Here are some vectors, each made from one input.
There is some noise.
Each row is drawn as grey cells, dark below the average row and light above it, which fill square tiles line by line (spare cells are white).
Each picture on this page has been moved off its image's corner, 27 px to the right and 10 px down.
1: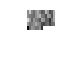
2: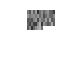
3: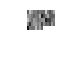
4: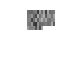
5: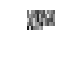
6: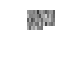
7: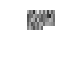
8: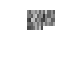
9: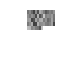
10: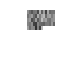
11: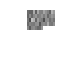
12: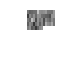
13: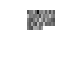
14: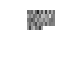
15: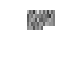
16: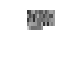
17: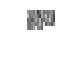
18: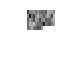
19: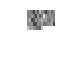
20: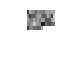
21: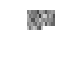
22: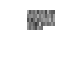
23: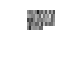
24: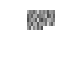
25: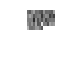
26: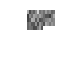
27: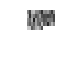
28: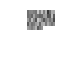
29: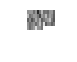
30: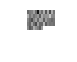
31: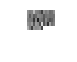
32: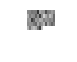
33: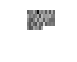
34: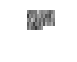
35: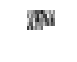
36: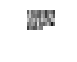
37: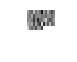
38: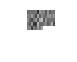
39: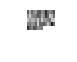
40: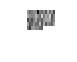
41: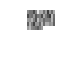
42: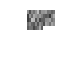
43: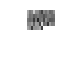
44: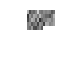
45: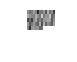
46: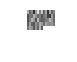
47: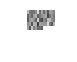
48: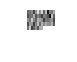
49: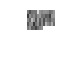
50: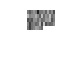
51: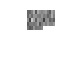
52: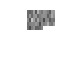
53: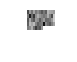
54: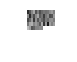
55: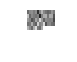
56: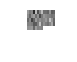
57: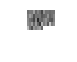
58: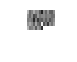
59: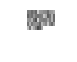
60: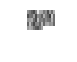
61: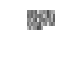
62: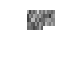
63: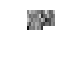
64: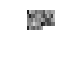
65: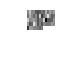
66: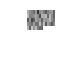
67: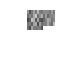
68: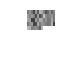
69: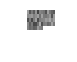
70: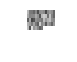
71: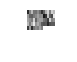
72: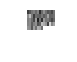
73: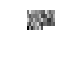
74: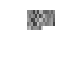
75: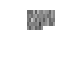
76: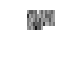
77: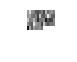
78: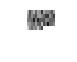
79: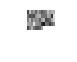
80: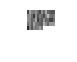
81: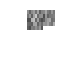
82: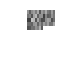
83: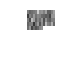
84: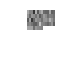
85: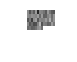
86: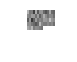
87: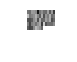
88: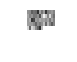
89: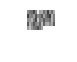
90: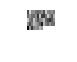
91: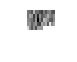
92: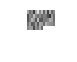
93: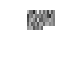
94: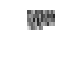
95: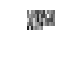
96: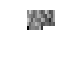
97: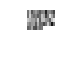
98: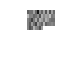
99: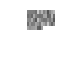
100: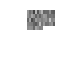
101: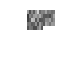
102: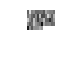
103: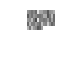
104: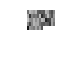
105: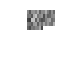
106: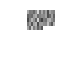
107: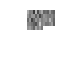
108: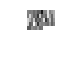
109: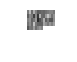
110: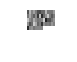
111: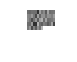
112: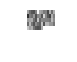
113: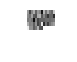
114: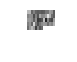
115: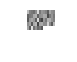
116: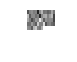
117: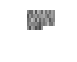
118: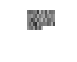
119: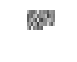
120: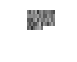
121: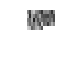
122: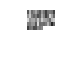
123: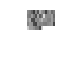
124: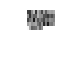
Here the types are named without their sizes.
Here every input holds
either four true/false values, or a list of points on a line.
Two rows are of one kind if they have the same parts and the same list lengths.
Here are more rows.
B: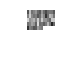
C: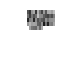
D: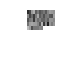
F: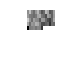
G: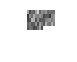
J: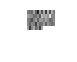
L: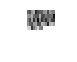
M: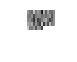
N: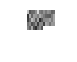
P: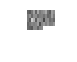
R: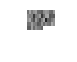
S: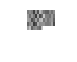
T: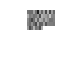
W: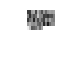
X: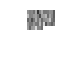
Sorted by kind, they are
B
C, D, W
F, M
G, J, N, P, S, T, X
L, R

